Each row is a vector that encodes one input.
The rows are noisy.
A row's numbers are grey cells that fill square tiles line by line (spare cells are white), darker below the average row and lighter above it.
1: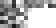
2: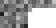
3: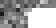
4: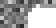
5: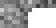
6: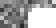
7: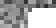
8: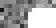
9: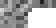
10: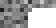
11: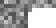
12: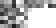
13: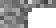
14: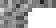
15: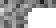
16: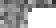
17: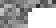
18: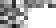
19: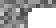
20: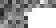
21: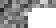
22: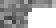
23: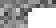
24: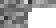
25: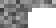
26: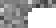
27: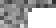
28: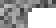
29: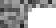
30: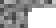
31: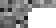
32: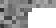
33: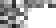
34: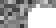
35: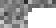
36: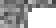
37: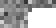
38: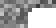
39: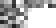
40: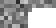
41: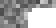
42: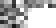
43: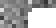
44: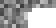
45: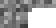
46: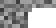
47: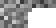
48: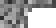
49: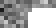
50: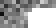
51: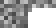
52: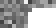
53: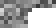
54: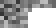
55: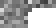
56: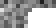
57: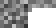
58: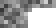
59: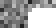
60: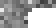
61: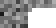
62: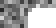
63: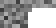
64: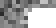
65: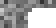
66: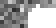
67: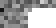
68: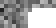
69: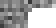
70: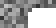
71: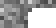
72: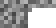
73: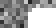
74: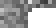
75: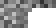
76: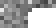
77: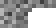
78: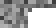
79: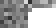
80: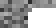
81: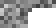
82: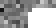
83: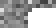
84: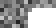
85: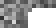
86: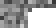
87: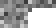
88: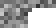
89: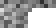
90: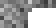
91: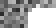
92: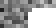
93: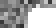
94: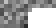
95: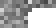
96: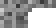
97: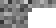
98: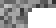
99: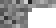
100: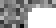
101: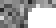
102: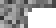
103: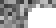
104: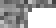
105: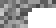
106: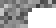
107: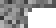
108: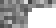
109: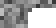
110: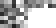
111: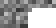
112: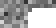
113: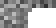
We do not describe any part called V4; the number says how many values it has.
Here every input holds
a list of up to two items, each a point on a 3-point line, a point on a 5-point line and a value of V4.
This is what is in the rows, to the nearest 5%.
All of them are lists of up to two items, each a point on a 3-point line, a point on a 5-point line and a value of V4: about 5% are empty, 45% hold one and 50% two.
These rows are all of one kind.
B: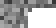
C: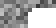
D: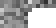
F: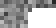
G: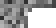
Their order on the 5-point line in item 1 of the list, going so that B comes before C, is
G, B, F, C, D.
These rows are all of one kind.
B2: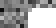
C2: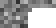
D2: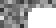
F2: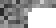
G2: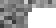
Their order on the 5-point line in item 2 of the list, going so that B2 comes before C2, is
D2, F2, B2, G2, C2.
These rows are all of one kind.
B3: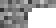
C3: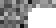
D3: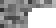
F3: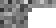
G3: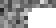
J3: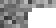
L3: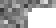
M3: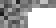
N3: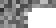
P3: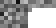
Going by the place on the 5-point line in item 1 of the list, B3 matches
C3, F3, L3 and N3.
